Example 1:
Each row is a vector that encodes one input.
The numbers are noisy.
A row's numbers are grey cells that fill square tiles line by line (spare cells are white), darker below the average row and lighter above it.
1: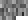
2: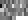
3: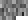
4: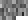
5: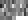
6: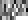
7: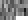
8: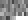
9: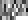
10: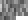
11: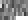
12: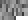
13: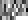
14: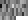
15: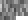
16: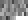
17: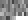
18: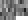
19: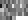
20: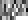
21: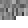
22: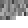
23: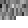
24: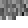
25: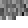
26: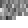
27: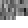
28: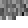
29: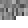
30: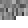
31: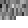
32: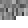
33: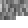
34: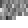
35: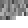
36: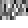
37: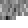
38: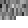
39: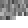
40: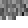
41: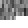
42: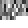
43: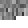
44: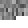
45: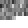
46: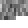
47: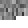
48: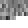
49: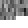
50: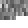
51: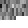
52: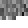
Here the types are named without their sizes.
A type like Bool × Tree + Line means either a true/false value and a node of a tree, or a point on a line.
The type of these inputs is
List(Line).
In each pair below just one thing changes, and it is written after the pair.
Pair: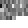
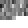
the place on the line in item 2 of the list
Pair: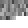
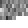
the place on the line in item 2 of the list
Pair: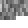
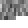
the place on the line in item 2 of the list
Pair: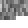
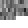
the place on the line in item 1 of the list
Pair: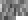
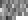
the place on the line in item 1 of the list
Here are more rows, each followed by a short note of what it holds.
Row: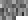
a list of one item
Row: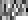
the empty list
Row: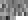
a list of two items
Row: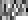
the empty list
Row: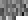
a list of one item
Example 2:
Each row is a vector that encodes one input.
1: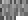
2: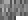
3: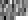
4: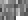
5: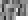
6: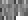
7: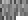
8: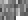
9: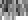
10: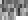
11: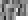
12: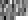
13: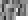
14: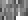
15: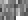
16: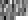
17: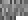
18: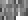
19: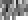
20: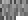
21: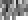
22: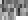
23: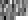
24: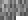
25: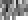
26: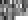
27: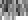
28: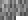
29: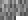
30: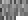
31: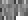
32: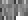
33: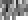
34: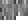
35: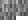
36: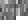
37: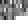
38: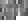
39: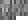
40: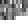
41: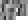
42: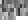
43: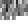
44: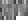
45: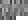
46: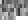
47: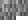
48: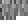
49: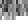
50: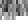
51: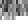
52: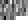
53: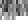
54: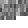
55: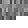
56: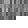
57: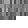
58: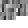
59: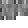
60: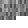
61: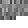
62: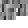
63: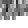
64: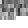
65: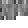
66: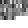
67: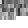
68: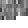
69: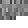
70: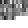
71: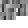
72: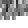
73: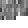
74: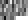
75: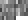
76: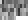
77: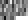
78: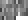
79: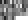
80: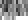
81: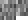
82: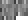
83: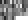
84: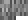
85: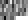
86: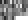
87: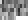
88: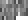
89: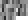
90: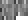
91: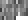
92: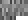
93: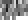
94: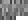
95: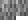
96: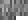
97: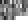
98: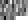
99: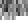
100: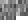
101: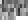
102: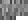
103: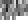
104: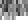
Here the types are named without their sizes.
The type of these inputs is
Circle + Line.
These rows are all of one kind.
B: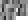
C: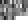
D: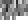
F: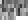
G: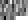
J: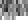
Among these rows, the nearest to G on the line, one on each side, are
B and C.
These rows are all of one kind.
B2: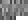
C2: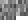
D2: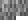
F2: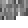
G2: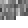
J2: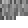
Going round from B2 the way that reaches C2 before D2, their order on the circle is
B2, J2, F2, G2, C2, D2.
